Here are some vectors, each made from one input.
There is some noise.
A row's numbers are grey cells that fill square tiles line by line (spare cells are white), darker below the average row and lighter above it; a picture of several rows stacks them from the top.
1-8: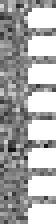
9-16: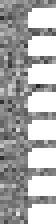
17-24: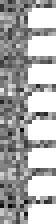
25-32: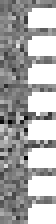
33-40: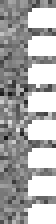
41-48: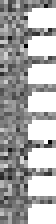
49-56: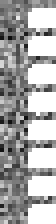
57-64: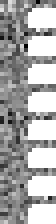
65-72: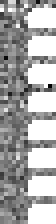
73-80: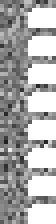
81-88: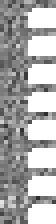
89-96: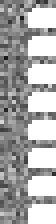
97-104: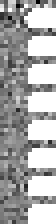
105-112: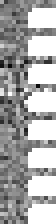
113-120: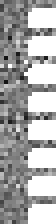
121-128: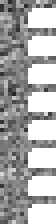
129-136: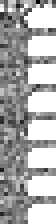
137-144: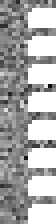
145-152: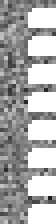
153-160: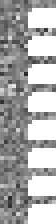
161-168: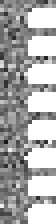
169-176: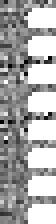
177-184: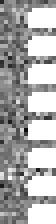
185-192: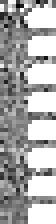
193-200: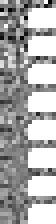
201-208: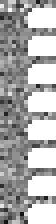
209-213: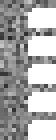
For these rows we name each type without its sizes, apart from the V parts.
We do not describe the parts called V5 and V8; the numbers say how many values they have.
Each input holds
either a point on each of two circles and a value of V5, or a node of a tree, or a value of V8.
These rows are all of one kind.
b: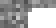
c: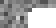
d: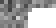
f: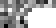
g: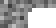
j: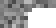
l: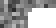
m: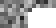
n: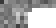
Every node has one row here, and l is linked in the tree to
g.
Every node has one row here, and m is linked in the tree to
c and j.
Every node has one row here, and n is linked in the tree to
c.
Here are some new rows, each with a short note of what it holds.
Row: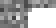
a node of a tree
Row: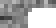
a point on each of two circles and a value of V5
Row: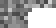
a value of V8
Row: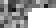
a node of a tree
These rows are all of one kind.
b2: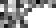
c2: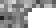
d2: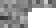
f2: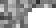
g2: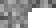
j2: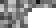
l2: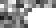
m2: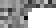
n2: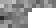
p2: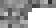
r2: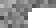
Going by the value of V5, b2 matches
f2, g2 and m2.
